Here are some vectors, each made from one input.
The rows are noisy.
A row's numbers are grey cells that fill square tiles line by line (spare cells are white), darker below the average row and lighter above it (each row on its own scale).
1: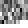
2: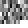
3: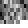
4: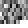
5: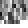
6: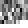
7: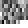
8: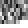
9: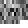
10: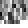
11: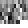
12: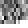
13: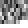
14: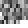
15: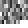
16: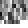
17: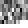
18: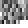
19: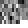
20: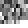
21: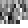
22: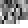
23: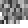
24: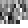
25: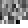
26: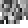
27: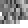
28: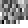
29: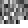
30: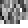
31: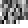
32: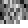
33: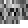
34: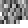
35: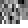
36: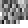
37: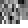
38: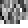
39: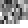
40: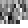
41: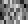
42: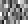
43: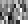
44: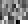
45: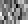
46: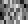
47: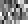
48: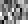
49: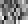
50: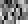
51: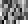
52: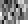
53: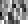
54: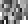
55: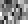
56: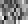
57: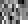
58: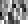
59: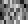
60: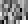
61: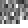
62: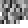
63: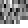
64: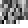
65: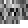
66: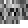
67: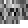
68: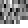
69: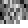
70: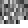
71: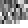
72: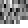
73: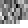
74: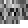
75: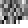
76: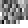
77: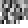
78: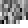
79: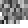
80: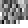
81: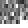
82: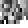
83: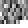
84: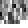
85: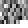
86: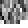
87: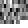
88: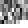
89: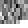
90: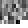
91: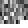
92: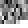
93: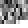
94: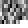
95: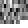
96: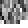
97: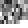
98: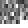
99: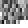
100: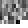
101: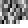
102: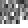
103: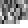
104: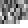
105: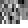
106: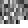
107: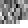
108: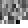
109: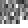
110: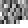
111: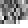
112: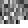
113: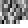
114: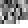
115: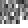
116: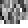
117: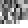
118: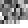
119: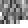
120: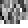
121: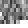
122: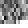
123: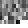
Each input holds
either one of 11 labels and a true/false value, or a point on a 10-point line.
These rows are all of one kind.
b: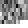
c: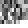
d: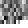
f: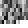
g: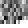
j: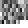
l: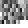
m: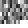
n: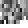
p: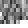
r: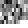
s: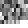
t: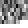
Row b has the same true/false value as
c, r, s and t.
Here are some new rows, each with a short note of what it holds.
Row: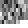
one of 11 labels and a true/false value
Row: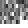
a point on a 10-point line
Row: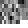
a point on a 10-point line
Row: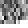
one of 11 labels and a true/false value
